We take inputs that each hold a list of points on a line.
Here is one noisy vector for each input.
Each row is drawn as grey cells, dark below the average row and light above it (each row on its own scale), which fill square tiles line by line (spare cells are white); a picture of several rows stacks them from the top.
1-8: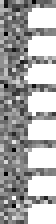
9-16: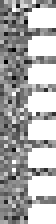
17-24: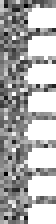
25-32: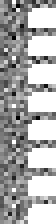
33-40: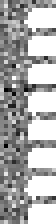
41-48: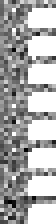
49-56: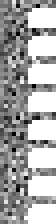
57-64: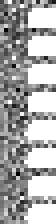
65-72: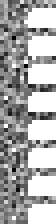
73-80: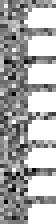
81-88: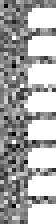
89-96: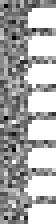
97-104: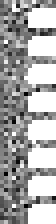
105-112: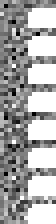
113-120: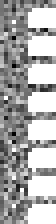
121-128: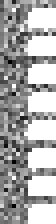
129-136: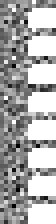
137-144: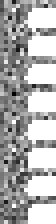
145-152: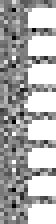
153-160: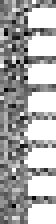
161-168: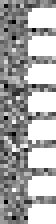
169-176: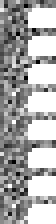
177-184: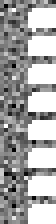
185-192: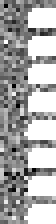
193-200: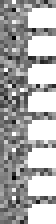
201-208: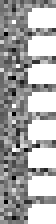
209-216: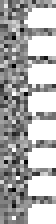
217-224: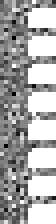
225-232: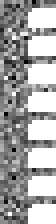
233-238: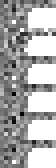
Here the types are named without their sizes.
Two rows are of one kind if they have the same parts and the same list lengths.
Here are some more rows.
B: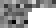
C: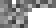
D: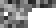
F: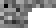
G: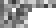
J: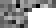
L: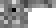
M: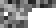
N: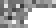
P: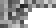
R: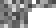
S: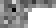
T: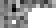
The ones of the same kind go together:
B, C, J, L, R, S
D, M
F, T
G, N, P

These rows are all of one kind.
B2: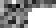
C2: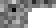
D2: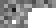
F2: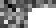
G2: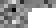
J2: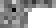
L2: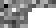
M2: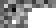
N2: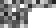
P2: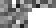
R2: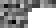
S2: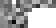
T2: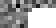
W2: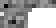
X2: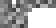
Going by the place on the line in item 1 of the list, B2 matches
F2, P2, T2 and X2.
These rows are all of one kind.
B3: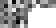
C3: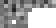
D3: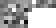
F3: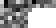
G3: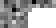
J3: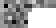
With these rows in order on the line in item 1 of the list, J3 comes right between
D3 and F3.
